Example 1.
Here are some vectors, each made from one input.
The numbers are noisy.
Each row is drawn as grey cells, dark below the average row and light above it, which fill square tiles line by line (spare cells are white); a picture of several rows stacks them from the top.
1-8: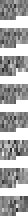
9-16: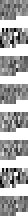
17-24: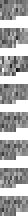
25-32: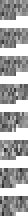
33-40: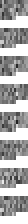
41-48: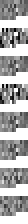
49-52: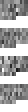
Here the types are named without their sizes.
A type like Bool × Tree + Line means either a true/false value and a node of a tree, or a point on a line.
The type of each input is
List(Line).
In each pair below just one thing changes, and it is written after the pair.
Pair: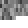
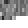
the place on the line in item 2 of the list
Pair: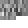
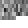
the place on the line in item 2 of the list
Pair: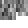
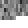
the place on the line in item 1 of the list
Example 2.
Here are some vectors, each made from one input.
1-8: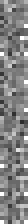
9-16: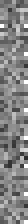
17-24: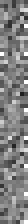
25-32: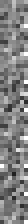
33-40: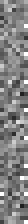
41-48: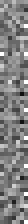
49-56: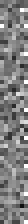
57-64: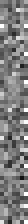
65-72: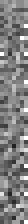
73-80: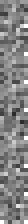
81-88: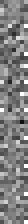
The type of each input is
Line7 + Tree12.
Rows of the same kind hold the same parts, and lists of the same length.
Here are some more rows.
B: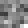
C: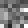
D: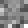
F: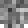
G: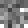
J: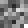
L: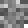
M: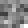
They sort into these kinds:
B, D, L, M
C, F, G, J

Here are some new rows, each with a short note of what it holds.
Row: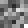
a point on a 7-point line
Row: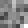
a node of a 12-node tree
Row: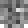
a point on a 7-point line
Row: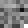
a node of a 12-node tree
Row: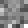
a node of a 12-node tree
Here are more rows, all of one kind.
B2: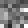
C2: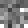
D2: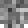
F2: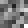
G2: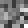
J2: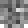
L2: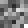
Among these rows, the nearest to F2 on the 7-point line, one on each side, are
G2 and L2.
